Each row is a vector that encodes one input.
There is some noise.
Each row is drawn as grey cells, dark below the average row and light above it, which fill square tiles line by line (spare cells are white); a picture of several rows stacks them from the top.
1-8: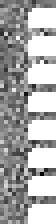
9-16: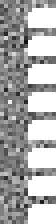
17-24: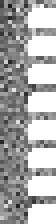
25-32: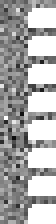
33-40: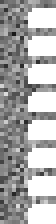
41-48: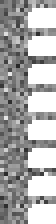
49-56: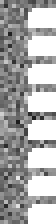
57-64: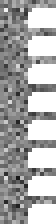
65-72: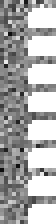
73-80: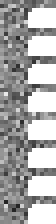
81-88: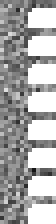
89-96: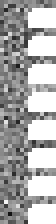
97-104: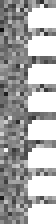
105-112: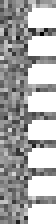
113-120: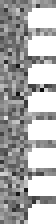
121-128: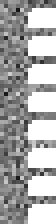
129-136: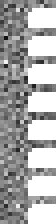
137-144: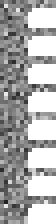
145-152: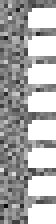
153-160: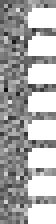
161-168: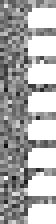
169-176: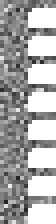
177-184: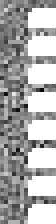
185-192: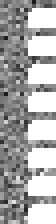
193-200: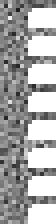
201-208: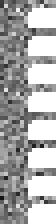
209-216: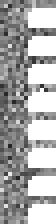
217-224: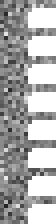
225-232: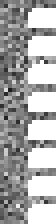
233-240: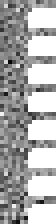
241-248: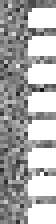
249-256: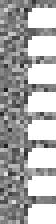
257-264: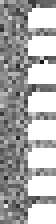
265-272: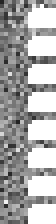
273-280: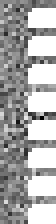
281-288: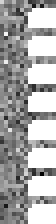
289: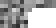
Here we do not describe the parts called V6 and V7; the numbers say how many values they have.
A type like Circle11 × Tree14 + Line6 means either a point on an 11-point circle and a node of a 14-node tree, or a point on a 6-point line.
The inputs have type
Bool × (Line12 + V6) × V7.
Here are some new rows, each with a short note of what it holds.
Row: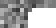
a point on a 12-point line, a true/false value and a value of V7
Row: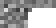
a point on a 12-point line, a true/false value and a value of V7
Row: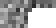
a point on a 12-point line, a true/false value and a value of V7
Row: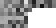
a point on a 12-point line, a true/false value and a value of V7
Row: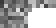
a point on a 12-point line, a true/false value and a value of V7
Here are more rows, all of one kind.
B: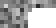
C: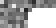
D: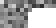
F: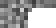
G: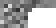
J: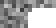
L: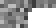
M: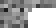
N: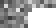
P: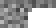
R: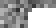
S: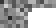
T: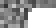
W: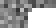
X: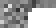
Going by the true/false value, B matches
J, M, N and S.
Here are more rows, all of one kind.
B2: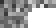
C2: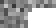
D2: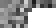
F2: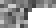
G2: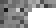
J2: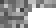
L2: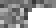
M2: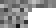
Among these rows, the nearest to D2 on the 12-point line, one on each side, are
C2 and L2.
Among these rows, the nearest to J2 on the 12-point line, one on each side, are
B2 and G2.
